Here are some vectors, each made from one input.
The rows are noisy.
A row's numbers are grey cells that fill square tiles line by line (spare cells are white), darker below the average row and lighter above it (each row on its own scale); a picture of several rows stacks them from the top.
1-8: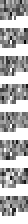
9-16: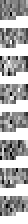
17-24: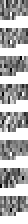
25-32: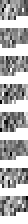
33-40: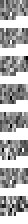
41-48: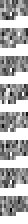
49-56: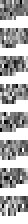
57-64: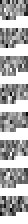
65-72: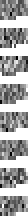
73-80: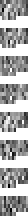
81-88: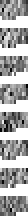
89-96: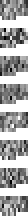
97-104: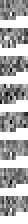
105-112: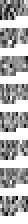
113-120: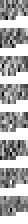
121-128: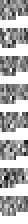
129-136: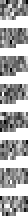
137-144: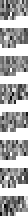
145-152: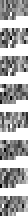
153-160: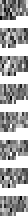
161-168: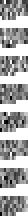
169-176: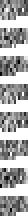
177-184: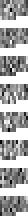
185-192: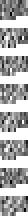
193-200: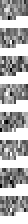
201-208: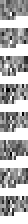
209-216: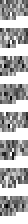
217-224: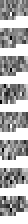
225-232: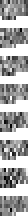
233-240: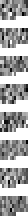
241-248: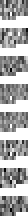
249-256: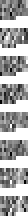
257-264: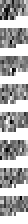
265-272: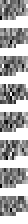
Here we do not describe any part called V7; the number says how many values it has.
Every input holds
either a point on a 5-point line and a node of a 10-node tree, or a point on an 8-point line and a value of V7.
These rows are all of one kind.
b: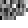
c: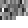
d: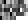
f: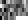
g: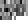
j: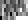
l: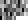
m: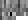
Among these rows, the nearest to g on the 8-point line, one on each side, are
c and f.
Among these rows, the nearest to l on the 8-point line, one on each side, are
f and m.
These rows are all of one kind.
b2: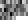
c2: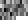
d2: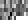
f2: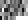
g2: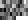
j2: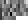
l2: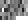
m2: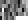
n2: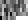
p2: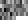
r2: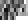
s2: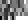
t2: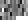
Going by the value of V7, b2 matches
c2, g2, p2 and s2.
